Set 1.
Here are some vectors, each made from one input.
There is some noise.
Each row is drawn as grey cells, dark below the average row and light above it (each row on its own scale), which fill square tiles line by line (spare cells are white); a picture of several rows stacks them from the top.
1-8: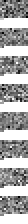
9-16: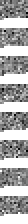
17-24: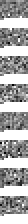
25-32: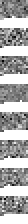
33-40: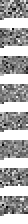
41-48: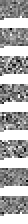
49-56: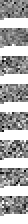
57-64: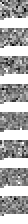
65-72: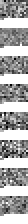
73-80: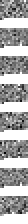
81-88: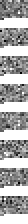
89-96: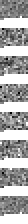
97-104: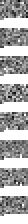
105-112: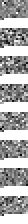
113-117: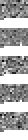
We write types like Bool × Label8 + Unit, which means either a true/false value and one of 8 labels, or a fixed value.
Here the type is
Bool × Bool × Bool × Bool × Label12 + Unit.
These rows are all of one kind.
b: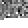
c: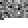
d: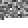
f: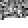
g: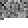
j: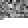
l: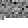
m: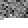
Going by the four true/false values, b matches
g and l.
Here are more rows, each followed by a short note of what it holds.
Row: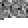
one of 12 labels and four true/false values
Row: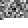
a fixed value
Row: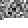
a fixed value
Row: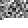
a fixed value
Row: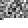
a fixed value
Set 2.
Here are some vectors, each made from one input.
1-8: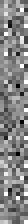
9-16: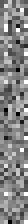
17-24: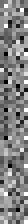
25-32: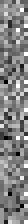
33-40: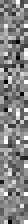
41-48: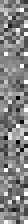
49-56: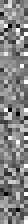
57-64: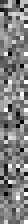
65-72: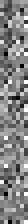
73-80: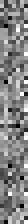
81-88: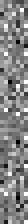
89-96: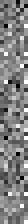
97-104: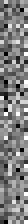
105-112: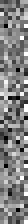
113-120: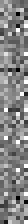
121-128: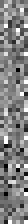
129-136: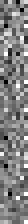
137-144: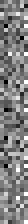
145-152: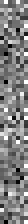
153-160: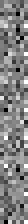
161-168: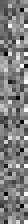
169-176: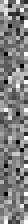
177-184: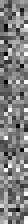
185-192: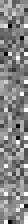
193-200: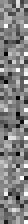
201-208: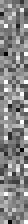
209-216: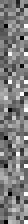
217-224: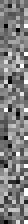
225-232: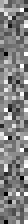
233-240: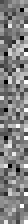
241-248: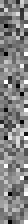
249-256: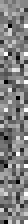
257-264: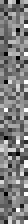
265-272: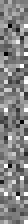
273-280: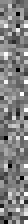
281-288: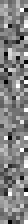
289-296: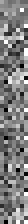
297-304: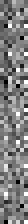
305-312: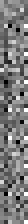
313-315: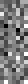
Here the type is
Bool × Circle11.
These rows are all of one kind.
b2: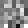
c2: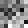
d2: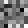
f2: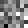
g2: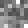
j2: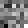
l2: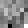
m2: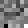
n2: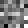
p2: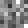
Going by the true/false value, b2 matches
g2, l2 and p2.
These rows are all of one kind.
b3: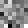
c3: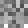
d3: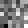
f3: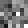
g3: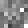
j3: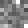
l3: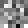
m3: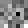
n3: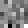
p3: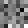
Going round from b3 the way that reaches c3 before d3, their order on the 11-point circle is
b3, n3, g3, m3, p3, j3, f3, c3, d3, l3.
